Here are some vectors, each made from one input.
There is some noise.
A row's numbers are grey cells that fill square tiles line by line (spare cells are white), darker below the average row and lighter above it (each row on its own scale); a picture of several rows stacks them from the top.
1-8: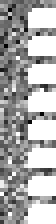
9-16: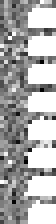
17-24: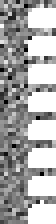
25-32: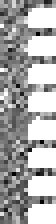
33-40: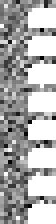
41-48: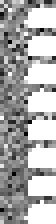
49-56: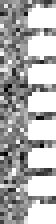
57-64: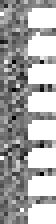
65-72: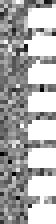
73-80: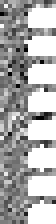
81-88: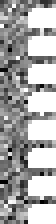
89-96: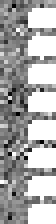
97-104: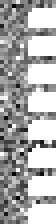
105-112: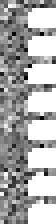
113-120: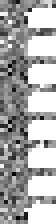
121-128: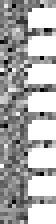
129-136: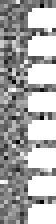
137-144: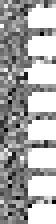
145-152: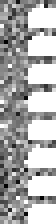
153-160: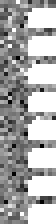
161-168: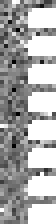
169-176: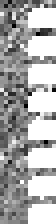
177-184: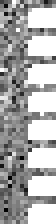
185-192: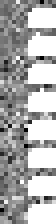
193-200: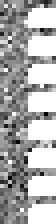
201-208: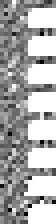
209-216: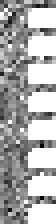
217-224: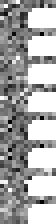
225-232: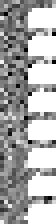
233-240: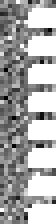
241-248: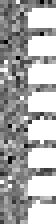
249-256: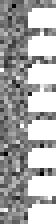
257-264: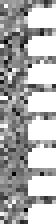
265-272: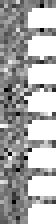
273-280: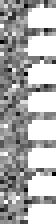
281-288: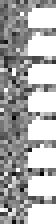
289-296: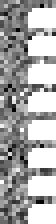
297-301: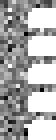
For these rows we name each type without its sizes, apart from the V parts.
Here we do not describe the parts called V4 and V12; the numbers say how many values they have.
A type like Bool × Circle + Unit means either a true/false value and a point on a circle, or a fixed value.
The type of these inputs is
(Line + Tree) × (Tree + Unit) × V12 + V4.
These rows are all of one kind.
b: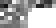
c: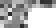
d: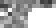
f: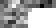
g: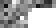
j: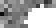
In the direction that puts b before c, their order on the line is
f, g, b, d, c, j.
